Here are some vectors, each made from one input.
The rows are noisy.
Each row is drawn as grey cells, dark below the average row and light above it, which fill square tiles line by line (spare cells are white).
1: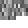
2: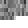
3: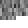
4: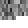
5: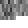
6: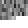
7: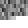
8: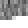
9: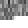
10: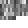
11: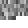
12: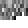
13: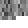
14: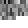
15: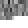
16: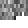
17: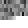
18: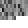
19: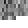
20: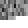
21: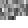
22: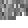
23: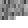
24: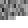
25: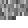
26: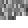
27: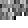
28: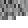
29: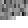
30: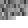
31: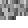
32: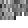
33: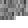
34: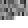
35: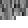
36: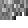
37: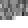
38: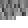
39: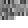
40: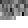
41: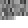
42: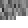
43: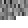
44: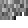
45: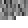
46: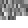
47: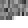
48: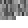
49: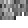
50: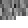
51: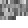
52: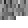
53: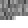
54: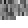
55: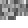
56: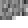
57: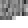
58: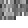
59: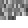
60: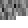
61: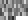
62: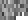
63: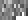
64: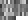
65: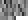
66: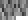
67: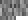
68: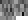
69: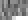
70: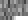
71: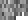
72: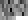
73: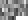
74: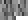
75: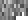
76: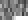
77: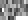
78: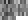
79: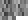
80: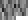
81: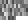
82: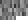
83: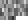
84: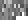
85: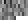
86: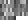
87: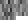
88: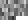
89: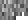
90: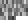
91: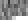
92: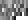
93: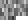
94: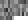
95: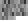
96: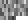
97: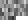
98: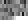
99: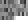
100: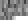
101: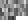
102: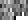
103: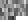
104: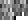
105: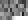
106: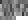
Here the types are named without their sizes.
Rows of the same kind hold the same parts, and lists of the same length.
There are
2 kinds of row.
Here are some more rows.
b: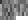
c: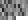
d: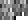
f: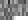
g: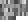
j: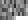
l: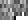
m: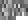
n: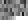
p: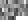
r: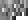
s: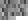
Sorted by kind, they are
b, c, f, j, n, s
d, g, l, m, p, r

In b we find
a point on a line and four true/false values.
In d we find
a point on each of two lines.
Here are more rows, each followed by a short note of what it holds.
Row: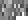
a point on each of two lines
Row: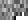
a point on each of two lines
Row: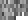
a point on each of two lines
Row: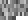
a point on each of two lines
